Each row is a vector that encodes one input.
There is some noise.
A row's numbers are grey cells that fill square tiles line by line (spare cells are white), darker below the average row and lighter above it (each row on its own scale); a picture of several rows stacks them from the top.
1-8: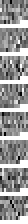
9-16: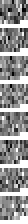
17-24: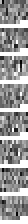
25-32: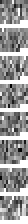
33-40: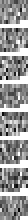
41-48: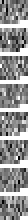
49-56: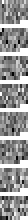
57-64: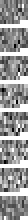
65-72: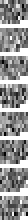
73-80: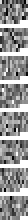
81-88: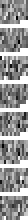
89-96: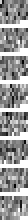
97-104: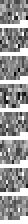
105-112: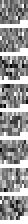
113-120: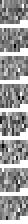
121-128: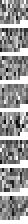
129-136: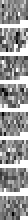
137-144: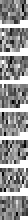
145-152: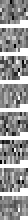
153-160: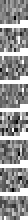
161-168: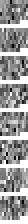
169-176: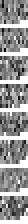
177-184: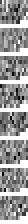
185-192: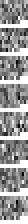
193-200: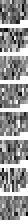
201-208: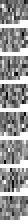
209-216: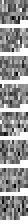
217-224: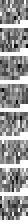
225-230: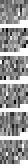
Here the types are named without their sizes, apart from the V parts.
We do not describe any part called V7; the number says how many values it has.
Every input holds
a label, together with either a point on a line, or a value of V7.
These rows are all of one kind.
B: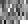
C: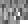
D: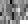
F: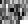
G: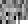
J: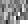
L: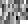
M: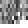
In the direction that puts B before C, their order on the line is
L, B, F, J, G, C, D, M.
